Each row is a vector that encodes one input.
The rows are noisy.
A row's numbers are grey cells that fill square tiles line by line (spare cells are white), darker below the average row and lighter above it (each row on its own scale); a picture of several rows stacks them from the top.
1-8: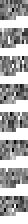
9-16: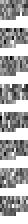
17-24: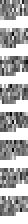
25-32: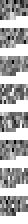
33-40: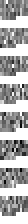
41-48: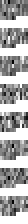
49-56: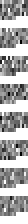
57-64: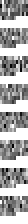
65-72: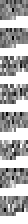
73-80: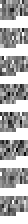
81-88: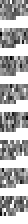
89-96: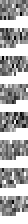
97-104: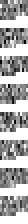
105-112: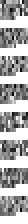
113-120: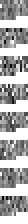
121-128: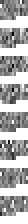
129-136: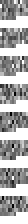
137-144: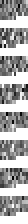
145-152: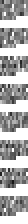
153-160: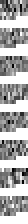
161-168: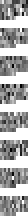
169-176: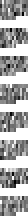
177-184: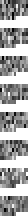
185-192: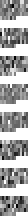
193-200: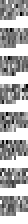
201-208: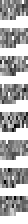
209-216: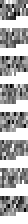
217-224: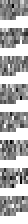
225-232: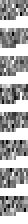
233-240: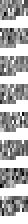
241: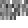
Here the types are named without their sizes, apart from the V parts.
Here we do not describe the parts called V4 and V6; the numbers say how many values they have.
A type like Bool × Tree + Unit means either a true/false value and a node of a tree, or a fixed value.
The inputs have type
Bool × List(V4) + (Line + Tree) × V6.
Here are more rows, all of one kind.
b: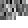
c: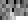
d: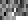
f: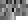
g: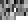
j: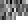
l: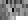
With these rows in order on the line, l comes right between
b and f.
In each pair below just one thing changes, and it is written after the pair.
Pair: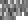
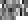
the value of V4 in item 1 of the list
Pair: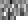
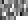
the value of V4 in item 1 of the list
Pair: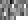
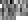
the true/false value
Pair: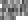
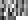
the true/false value
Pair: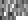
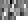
the value of V4 in item 1 of the list
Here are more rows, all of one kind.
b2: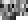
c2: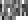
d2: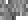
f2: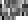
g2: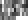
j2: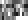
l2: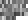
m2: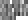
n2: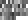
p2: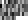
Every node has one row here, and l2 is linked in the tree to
m2.
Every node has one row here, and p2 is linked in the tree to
f2.
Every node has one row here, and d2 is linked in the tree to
j2.
